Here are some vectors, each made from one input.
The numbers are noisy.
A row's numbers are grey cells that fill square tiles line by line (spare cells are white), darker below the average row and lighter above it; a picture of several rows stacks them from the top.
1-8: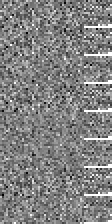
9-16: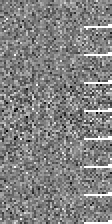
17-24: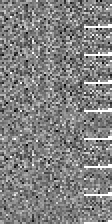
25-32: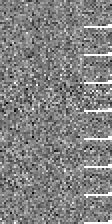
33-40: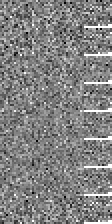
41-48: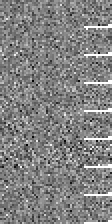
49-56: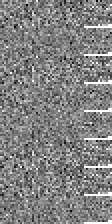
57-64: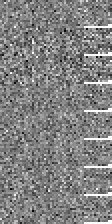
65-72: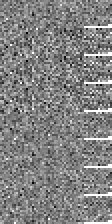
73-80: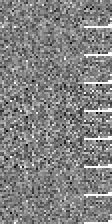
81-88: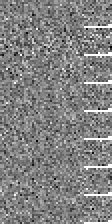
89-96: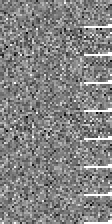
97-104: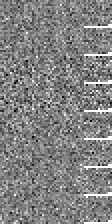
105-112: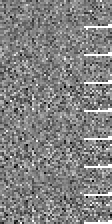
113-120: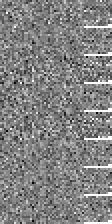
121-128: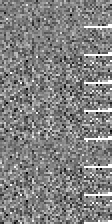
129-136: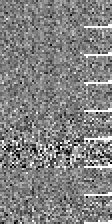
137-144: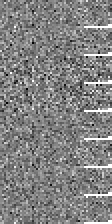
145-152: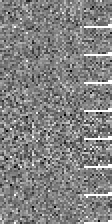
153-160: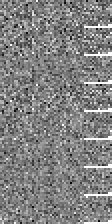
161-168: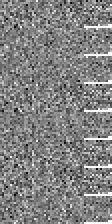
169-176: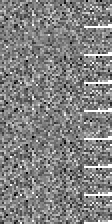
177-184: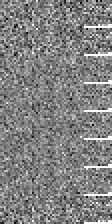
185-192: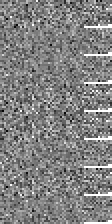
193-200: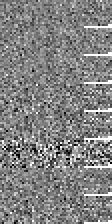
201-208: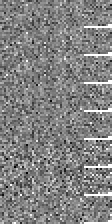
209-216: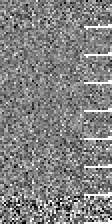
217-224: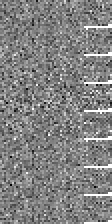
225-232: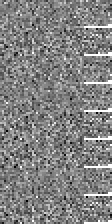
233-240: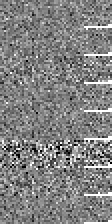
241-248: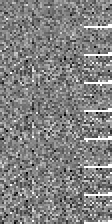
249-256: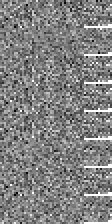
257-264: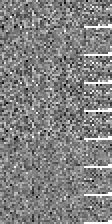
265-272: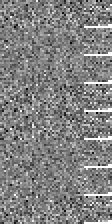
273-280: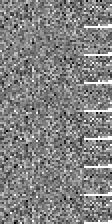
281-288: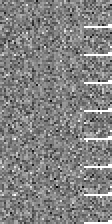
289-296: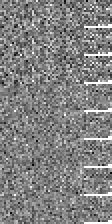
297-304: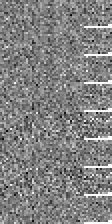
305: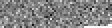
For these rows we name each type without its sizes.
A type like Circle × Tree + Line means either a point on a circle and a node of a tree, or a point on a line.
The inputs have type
Bool × Bool × Bool × Bool × Tree + Circle × Circle × Circle × Circle + Unit.
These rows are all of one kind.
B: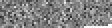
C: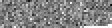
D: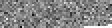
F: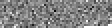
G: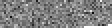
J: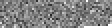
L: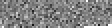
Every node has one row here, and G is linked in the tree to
D.
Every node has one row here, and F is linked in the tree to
J and L.
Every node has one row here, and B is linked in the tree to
C and J.
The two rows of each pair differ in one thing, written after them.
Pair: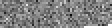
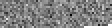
one of the four true/false values
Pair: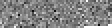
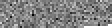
the node of the tree
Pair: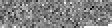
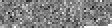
one of the four true/false values
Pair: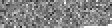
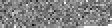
one of the four true/false values
